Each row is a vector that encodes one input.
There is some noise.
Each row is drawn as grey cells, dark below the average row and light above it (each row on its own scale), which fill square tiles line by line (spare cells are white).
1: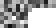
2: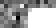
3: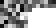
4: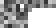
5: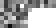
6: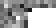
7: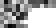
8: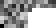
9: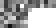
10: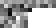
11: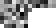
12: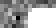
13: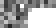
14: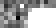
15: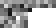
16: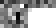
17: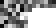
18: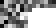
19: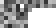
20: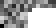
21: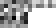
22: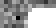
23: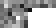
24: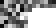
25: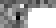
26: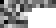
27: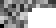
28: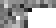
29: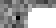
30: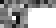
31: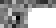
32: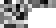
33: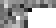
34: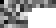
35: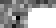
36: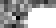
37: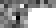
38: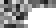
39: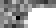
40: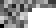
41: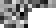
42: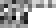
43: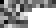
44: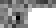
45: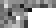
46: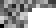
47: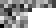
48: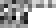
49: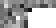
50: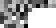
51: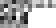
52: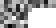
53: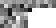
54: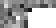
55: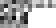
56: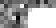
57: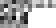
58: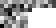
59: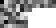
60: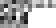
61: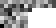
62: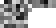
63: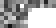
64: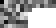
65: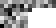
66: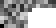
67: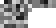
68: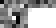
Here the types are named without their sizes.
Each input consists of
a list of points on a line.
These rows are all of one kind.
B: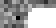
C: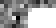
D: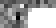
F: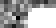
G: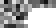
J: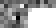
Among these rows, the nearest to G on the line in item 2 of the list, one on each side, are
B and F.
